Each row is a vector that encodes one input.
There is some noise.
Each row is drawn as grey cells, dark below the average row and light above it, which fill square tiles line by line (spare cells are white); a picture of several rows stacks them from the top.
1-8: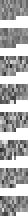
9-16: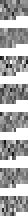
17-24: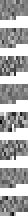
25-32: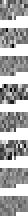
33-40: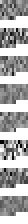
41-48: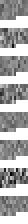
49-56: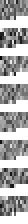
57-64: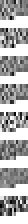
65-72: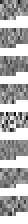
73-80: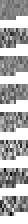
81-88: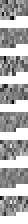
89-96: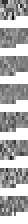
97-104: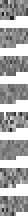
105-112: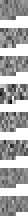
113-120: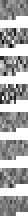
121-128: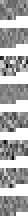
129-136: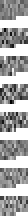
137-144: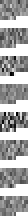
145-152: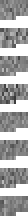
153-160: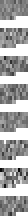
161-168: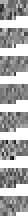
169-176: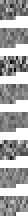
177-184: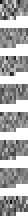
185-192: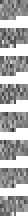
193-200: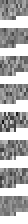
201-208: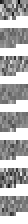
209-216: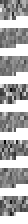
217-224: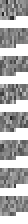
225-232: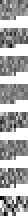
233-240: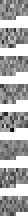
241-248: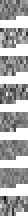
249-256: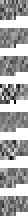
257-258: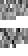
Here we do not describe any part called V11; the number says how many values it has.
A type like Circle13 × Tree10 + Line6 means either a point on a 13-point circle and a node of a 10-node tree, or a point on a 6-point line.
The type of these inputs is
(Bool × Bool × Bool + V11) × Circle10.
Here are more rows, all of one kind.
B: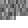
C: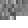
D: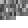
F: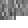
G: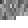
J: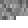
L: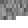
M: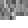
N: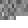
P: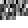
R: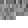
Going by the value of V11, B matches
L, N and R.
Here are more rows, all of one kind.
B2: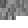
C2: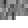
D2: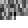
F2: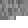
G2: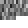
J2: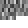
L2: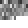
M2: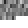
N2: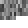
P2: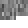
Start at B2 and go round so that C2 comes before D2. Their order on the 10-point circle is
B2, C2, P2, N2, D2, G2, M2, J2, L2, F2.
